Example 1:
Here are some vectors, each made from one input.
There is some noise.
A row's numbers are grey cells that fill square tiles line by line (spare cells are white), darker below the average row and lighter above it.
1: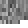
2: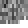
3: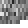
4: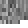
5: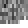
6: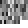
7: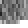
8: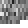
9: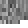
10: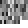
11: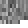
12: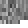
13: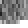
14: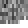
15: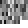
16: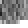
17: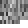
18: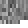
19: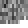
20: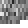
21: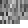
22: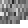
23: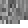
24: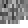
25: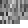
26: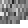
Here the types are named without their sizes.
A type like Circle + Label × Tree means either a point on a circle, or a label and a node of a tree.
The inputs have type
Line.
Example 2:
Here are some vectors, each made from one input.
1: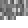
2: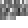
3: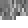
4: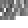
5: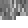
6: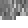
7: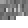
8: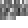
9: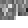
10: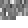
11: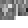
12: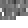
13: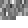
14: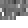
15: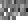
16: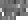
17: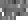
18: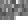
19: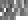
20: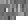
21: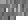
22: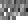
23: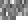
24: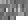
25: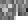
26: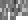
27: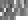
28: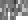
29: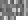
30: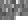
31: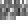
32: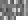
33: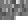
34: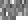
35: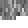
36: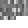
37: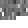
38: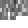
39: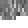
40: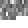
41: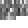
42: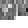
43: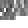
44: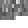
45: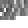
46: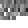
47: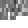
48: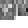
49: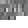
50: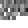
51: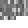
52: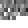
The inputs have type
Label11.
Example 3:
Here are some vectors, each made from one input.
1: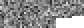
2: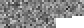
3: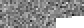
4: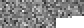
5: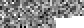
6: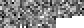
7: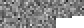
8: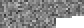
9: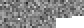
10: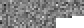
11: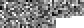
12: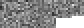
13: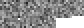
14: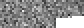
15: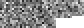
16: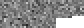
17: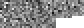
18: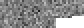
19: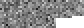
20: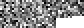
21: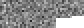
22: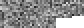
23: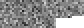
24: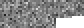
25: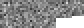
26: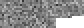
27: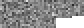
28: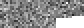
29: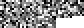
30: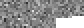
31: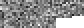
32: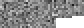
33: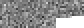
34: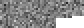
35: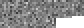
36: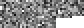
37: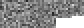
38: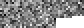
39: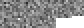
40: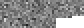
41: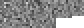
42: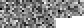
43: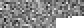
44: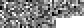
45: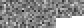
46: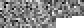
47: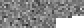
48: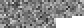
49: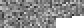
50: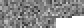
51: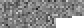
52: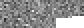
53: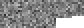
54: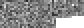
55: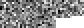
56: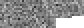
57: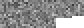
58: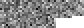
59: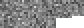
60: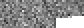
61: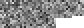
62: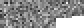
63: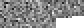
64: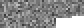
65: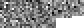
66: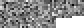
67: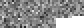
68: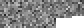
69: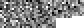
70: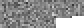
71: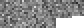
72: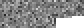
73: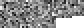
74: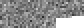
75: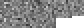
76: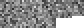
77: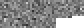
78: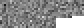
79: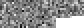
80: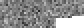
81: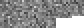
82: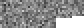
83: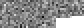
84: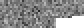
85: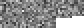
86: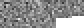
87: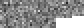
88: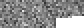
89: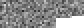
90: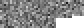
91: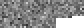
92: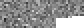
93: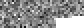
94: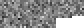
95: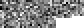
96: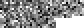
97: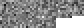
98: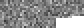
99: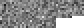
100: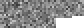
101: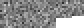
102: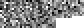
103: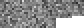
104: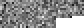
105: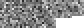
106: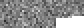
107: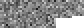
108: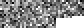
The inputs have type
Bool × Bool × Bool × Bool.
